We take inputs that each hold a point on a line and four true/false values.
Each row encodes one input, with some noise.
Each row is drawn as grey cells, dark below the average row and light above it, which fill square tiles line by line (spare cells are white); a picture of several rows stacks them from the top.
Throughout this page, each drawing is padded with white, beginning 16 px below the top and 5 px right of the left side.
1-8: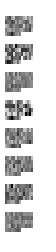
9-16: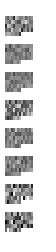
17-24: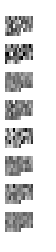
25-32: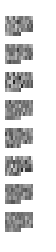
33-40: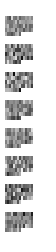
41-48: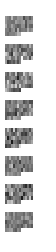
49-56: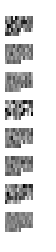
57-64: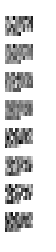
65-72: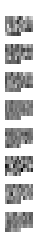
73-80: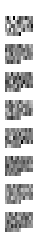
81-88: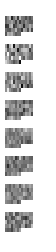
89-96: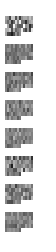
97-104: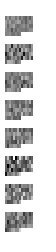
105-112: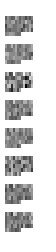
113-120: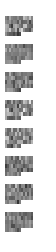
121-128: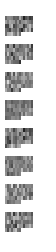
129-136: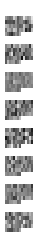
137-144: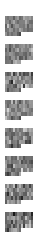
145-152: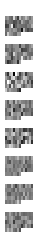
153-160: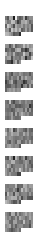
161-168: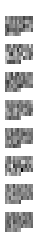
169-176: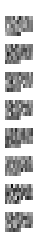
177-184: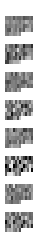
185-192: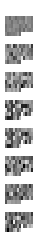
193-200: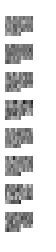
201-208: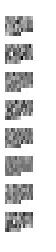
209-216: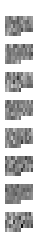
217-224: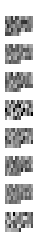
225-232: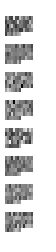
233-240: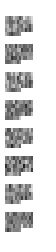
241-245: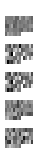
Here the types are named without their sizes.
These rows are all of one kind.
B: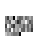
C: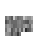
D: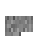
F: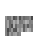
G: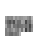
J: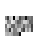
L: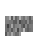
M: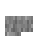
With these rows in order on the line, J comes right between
C and L.
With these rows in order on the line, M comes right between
C and D.
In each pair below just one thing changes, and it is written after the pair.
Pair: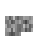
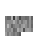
the place on the line
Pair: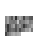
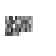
one of the four true/false values
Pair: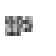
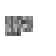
one of the four true/false values
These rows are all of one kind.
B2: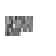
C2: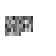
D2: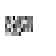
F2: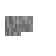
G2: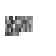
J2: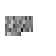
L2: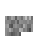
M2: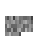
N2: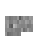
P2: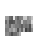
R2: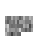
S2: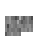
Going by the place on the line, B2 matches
C2, G2, N2 and P2.
